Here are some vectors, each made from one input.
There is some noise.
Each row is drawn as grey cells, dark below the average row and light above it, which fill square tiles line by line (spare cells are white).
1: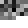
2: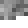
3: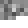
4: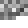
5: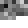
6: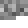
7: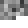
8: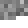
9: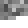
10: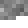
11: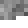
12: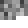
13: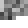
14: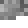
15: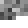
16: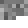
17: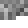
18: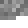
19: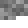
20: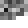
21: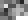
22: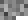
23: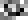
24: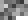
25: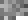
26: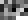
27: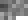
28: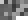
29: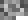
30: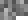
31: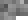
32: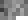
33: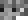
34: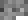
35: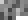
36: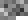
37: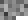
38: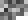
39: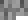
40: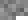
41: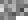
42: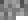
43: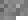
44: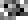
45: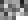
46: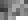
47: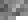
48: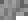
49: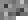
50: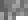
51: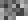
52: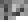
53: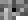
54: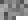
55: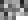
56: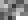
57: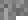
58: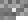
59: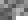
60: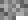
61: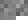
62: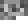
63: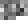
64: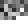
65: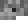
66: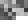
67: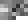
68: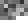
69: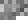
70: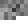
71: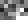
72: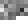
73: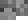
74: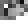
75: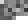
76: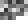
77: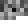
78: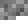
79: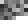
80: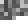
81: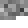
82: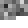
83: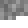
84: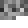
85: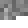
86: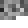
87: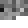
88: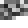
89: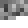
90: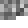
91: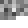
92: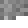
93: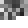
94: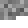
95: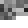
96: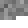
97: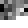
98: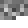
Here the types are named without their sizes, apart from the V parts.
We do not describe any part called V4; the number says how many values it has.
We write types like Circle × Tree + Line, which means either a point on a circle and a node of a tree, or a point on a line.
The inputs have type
Bool × List(V4) + Line.
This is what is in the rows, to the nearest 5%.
About 25% of them hold a point on a line. The rest hold a true/false value, together with a list of values of V4.
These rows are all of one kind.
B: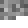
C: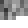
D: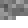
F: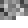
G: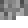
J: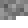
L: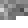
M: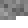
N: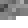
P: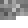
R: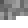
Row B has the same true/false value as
F, N and P.
